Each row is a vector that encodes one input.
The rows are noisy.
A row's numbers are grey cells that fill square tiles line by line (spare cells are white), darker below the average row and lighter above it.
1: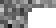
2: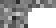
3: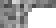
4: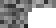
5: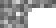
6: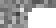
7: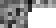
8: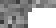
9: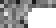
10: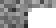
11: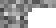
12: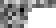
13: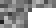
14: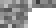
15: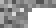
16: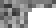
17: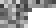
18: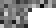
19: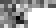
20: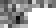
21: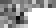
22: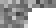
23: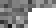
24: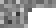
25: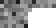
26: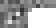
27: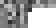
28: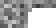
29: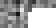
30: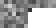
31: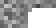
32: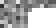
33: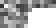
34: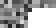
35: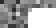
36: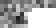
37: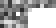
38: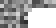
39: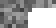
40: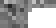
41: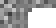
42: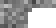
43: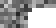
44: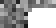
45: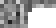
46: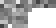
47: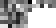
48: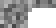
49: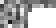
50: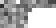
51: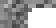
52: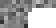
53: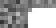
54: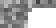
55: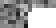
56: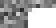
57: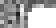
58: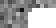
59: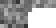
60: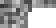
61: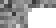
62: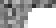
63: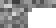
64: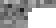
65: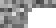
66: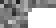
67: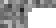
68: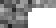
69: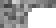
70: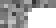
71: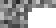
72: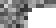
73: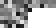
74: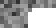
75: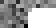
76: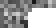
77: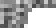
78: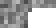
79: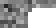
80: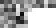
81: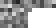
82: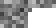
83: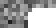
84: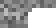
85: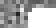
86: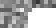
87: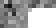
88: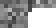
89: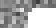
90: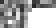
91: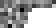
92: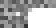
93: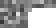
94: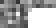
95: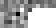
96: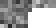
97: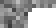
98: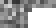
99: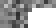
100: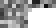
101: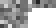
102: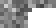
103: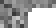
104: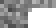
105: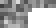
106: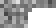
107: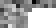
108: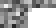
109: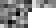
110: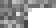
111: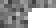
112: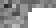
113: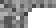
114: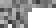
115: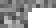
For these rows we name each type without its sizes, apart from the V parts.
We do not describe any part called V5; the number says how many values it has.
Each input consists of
a list of items, each a true/false value and a value of V5.
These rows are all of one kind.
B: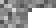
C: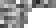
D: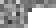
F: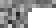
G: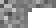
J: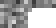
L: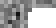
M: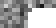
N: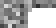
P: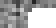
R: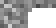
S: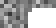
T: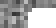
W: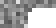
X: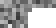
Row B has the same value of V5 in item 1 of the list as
G, N, R and S.
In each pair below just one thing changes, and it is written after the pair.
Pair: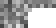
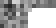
the value of V5 in item 2 of the list
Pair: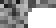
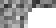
the true/false value in item 1 of the list
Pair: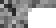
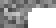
the value of V5 in item 1 of the list
